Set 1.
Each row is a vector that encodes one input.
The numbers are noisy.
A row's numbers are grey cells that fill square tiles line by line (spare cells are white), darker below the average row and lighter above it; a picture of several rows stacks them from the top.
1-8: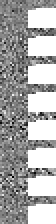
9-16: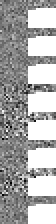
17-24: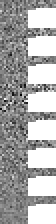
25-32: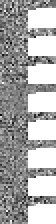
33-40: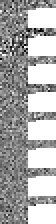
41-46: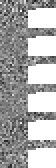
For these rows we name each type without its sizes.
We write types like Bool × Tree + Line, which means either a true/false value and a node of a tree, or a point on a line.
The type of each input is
List(Line).
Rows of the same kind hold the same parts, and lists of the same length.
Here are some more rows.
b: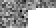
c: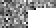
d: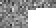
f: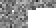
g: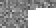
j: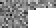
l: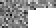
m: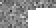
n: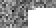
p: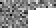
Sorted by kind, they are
b, d, g, m, n
c, j, l, p
f

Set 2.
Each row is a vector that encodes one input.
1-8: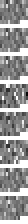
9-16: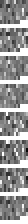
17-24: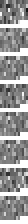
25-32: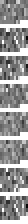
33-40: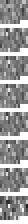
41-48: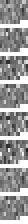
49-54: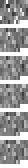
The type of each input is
Line4 + Line5.
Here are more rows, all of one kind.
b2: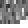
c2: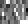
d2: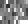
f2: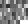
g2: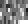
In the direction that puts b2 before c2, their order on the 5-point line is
d2, g2, f2, b2, c2.
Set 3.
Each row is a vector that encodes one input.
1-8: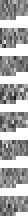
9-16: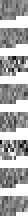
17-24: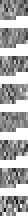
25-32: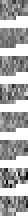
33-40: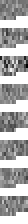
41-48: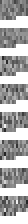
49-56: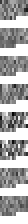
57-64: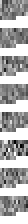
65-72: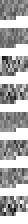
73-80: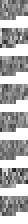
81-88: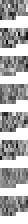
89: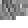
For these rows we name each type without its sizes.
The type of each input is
Bool × Bool × Bool + Tree.
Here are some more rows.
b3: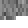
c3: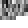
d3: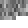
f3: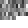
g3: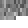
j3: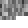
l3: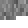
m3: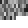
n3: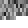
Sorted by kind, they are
b3, l3, n3
c3, d3, f3, g3, j3, m3

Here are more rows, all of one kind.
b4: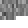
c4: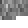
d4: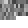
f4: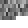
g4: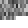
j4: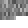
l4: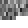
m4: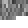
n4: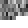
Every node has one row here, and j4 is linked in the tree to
g4.
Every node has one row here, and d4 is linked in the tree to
n4.
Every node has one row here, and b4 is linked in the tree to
n4.
